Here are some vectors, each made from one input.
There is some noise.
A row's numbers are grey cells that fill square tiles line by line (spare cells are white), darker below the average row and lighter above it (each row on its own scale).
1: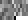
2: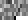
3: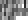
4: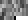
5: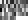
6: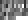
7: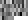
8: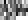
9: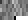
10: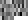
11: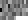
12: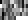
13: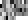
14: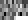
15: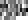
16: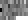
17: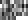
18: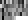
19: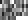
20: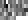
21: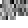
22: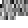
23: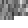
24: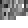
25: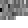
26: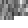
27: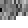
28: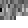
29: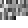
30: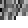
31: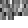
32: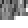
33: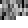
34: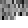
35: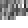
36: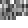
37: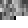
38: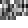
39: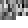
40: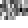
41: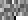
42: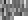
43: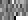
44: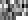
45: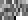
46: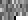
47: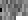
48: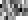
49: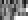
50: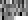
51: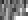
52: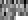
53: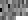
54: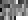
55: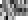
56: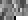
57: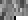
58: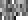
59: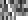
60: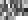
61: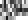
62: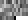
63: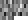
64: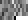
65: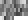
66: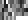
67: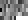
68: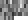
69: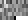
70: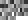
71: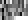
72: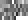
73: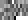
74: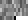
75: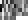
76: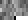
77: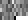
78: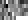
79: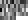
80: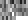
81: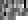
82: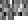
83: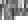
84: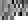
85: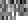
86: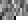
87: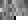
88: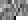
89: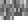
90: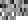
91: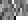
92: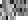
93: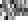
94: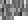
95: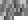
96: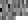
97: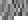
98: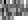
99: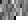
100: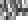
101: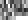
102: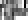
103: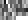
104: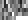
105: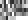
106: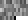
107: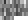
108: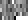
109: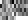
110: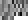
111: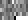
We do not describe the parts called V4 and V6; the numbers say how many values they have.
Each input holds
one of 5 labels, together with either a fixed value, or a true/false value, a value of V4 and a value of V6.
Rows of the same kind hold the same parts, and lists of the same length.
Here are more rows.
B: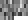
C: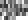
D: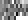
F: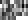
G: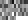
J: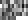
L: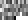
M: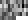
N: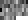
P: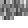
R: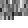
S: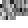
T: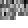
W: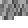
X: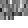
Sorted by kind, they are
B, F, J, M, P, R, W, X
C, D, G, L, N, S, T

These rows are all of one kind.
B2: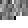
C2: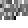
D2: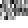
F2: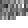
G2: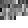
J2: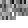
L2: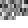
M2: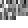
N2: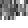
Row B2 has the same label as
C2 and M2.
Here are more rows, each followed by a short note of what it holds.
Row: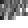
one of 5 labels, a true/false value, a value of V4 and a value of V6
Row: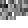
one of 5 labels, a true/false value, a value of V4 and a value of V6
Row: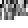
one of 5 labels, a true/false value, a value of V4 and a value of V6
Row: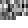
one of 5 labels
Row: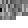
one of 5 labels, a true/false value, a value of V4 and a value of V6
